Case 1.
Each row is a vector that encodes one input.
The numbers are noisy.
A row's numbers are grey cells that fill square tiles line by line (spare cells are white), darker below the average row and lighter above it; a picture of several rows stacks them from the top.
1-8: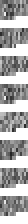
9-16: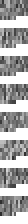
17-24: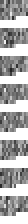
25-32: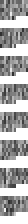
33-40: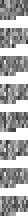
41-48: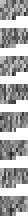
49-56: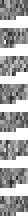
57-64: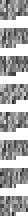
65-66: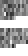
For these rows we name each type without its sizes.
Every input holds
a point on a line.
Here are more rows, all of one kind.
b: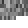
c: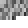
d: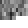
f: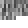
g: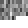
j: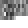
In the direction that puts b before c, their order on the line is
f, b, d, j, g, c.
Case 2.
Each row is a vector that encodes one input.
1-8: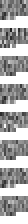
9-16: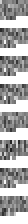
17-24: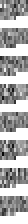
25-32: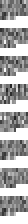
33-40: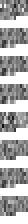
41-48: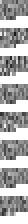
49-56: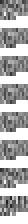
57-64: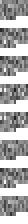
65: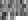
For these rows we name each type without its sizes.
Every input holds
a label.
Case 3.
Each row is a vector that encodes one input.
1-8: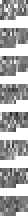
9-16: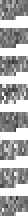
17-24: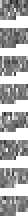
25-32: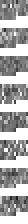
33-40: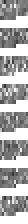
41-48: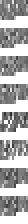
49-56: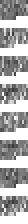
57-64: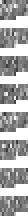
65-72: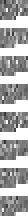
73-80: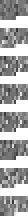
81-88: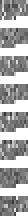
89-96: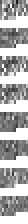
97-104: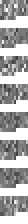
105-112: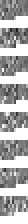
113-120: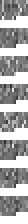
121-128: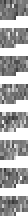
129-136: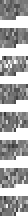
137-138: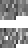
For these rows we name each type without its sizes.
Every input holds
either a fixed value, or three true/false values.
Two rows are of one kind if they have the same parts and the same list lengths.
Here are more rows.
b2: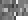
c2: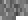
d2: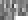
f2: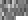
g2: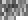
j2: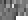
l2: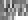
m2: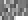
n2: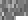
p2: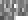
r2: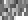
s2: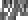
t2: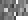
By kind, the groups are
b2, c2, d2, f2, g2, j2, l2, m2, n2, p2, r2, t2
s2

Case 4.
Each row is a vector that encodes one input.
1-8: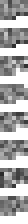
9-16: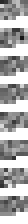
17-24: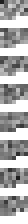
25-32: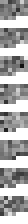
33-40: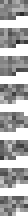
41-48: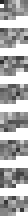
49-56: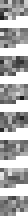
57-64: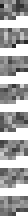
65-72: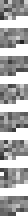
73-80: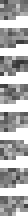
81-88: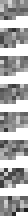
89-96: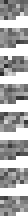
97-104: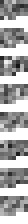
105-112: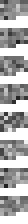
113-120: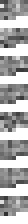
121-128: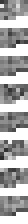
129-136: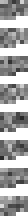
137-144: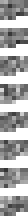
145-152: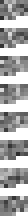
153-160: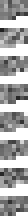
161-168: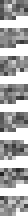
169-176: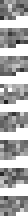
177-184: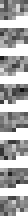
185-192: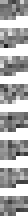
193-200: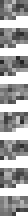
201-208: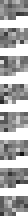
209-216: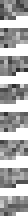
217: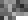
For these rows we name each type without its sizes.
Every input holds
a label.
